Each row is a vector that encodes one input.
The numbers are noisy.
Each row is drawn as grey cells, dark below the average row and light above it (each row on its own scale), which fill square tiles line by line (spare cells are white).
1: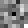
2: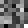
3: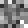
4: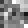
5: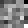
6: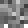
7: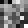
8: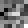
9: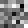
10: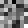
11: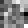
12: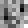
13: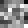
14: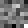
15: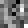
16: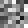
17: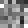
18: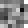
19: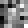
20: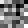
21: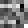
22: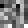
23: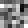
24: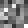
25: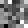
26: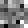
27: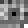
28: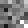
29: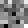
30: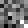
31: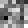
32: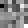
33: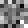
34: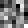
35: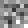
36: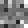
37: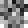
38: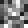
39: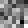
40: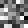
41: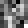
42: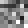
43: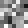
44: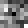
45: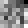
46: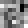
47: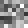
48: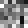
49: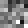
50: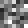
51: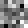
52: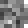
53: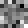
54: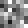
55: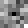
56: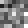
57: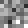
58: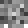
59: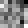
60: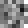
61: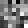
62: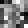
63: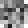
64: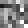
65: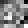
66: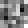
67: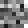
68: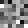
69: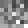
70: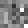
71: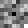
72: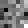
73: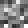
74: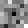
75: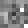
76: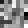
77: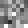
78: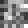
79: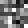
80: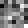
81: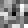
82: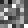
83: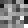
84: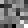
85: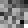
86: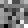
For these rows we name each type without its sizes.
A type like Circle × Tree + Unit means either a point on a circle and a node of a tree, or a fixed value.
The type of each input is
(Bool × Line + Circle) × Line.
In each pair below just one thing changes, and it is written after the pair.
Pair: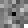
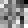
the place on the line
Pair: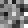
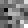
the place on the circle
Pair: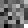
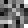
the place on the circle
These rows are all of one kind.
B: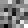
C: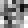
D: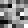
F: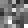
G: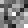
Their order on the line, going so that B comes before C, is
B, F, D, G, C.
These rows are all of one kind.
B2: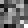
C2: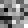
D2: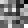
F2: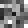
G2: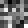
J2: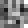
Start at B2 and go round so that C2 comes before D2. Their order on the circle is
B2, C2, J2, F2, D2, G2.
